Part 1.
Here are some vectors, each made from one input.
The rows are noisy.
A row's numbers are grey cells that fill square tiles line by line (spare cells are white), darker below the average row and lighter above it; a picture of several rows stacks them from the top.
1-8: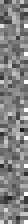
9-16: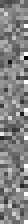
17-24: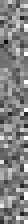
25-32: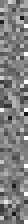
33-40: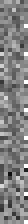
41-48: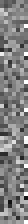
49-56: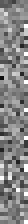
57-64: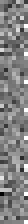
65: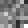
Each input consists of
a point on an 8-point line, together with either a fixed value, or a node of a 9-node tree.
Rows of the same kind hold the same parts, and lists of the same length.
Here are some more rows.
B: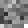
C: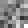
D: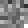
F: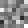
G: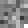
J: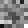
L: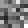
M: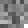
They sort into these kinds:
B, C, F, G
D, J, L, M

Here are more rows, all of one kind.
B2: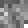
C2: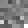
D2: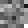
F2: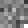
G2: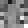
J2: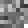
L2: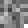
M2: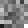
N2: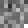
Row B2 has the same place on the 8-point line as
D2 and J2.
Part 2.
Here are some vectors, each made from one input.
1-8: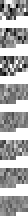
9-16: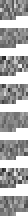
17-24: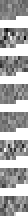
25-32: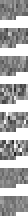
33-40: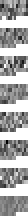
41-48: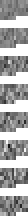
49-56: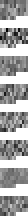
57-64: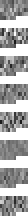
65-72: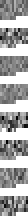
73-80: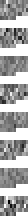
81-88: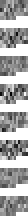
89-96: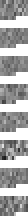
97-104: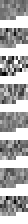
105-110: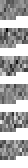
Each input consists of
a list of up to two points on a 10-point circle.
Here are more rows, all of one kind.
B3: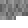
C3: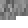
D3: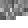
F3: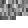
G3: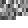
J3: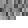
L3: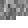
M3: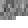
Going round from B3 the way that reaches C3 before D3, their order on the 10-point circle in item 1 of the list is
B3, J3, G3, M3, C3, D3, F3, L3.
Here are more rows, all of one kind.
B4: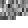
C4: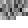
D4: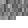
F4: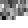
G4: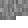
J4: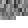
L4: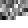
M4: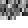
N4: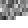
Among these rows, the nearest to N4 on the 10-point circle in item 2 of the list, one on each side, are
B4 and D4.
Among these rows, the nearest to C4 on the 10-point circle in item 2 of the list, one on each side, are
G4 and J4.
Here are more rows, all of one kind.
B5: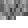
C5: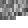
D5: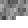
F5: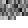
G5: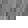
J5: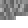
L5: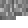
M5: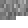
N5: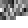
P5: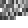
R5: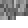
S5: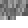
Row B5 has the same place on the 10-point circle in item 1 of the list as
C5, M5 and P5.
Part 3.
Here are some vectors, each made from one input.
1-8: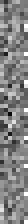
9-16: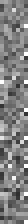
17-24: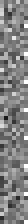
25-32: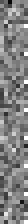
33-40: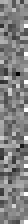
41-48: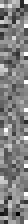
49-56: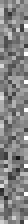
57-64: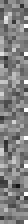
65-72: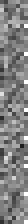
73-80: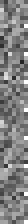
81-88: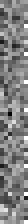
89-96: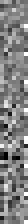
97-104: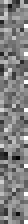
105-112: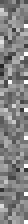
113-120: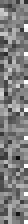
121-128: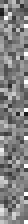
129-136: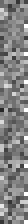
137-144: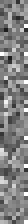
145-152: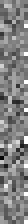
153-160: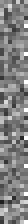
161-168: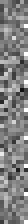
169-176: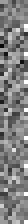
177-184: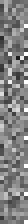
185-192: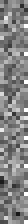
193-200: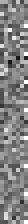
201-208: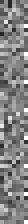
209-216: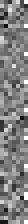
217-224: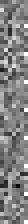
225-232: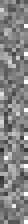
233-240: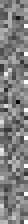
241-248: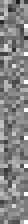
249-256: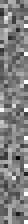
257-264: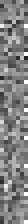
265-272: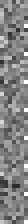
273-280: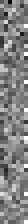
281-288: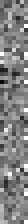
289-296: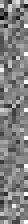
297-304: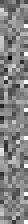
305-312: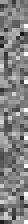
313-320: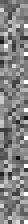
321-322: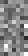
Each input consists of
either a point on a 19-point circle, or a node of a 16-node tree.
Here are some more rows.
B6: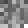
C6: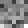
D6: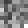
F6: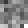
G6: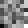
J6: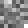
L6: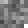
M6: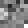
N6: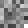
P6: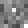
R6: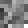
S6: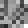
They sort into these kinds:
B6, C6, D6, F6, J6, L6, M6, N6, P6
G6, R6, S6

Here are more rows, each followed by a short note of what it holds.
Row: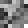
a node of a 16-node tree
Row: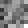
a node of a 16-node tree
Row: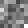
a point on a 19-point circle
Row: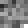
a point on a 19-point circle
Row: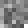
a point on a 19-point circle
